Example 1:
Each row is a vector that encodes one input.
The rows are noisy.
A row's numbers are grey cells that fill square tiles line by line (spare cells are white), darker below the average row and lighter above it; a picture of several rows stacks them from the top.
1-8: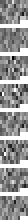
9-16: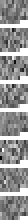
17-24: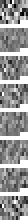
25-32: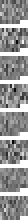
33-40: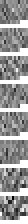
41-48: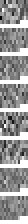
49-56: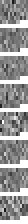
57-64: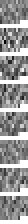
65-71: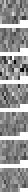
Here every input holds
a list of up to two points on a 9-point line.
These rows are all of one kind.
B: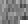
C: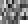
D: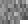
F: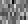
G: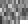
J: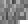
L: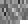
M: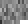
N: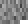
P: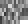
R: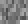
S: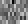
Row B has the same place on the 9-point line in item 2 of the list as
D, J, R and S.
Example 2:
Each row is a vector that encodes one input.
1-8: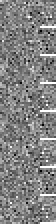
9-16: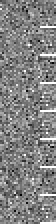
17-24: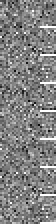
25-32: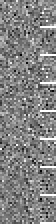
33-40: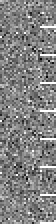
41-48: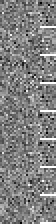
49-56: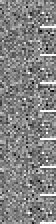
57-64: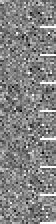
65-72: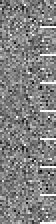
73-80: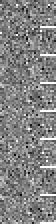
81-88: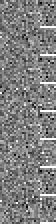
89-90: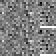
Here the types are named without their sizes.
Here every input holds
either a point on a line, or a node of a tree.
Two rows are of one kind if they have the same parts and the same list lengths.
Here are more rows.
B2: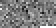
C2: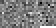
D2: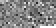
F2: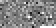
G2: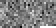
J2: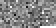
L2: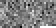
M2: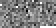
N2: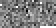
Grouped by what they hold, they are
B2, C2, G2, L2, M2, N2
D2, F2, J2

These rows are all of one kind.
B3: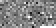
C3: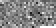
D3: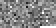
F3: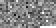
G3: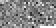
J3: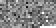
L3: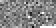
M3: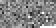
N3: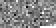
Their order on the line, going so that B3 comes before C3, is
N3, D3, F3, J3, M3, L3, B3, C3, G3.
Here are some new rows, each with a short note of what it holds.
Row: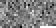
a node of a tree
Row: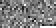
a node of a tree
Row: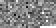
a point on a line
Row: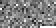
a node of a tree
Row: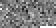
a node of a tree
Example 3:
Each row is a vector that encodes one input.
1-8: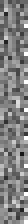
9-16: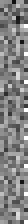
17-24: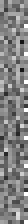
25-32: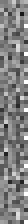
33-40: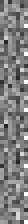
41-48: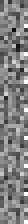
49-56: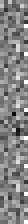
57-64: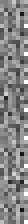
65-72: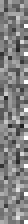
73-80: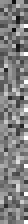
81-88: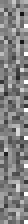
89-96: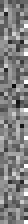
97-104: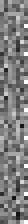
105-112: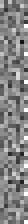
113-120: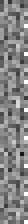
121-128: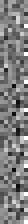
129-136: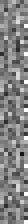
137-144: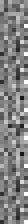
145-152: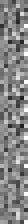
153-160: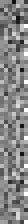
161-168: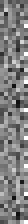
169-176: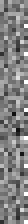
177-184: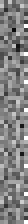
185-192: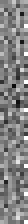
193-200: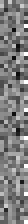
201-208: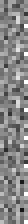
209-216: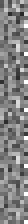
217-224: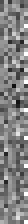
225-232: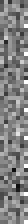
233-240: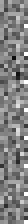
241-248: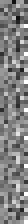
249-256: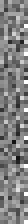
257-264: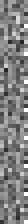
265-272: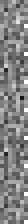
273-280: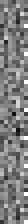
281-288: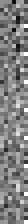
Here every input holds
a point on a 5-point line and a true/false value.
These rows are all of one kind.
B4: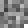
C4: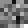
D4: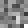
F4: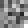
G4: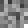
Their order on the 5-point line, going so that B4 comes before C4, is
F4, G4, D4, B4, C4.
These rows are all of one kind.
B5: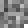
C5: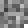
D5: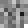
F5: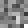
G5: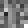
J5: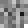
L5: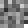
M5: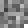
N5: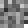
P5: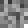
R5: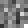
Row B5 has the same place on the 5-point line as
C5, M5 and R5.
